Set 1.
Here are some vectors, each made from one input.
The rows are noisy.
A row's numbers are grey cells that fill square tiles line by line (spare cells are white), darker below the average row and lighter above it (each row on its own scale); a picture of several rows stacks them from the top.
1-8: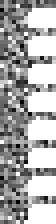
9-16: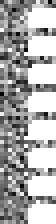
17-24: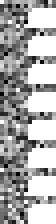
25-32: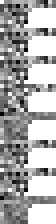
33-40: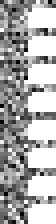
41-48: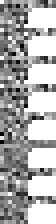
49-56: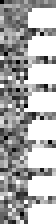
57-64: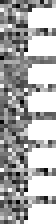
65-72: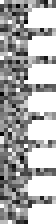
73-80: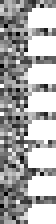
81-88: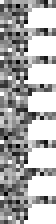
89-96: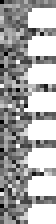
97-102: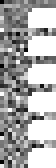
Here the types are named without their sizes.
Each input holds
a label.
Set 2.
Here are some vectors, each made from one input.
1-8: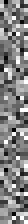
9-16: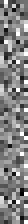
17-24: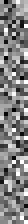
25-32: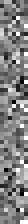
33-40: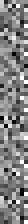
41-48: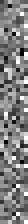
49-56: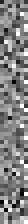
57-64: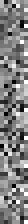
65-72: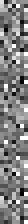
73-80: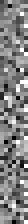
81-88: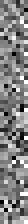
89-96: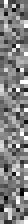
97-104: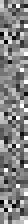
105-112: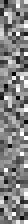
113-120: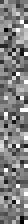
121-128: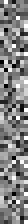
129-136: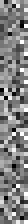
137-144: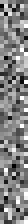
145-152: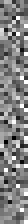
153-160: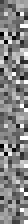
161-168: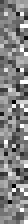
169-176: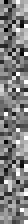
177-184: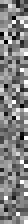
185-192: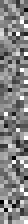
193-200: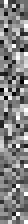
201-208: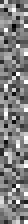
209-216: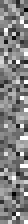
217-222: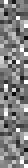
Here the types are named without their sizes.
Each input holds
a point on a line.
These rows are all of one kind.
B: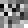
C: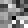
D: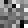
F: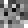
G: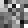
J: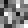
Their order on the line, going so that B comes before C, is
B, F, C, J, G, D.
